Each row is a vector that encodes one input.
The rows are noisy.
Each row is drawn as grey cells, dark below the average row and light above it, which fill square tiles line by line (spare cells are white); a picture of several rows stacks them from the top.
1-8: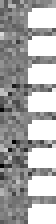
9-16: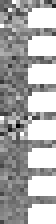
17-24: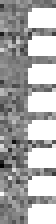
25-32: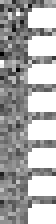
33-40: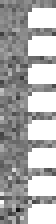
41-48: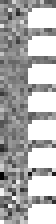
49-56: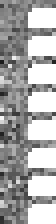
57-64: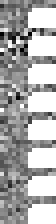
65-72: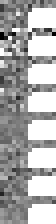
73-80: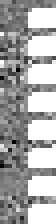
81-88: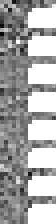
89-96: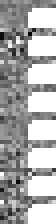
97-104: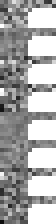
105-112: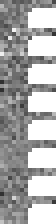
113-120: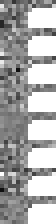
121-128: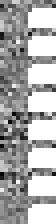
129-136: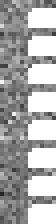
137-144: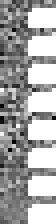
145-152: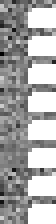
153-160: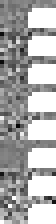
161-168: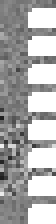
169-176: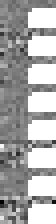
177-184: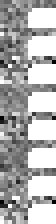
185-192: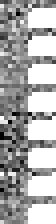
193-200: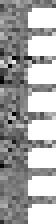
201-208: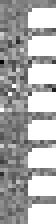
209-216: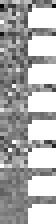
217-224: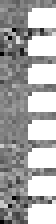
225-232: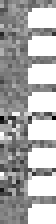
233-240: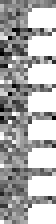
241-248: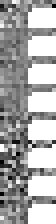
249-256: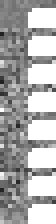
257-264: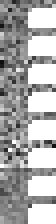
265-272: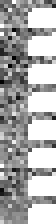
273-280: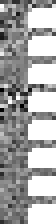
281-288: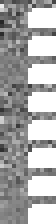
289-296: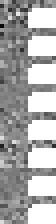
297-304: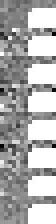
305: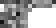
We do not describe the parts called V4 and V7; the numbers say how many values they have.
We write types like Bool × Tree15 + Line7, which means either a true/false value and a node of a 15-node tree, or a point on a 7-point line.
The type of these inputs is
(Bool × Bool × Bool + Unit) × V4 × V7 + Label8.
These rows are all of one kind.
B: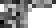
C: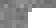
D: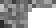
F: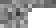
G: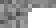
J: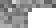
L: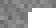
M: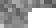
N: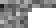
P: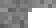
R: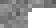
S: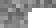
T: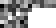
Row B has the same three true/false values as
G and J.
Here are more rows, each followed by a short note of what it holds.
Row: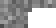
a value of V4 and a value of V7
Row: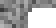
one of 8 labels
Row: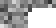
one of 8 labels
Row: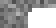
one of 8 labels
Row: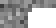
three true/false values, a value of V4 and a value of V7
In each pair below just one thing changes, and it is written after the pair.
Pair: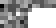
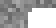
the value of V4
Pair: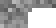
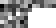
one of the three true/false values
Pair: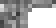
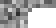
the value of V4
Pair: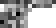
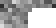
one of the three true/false values
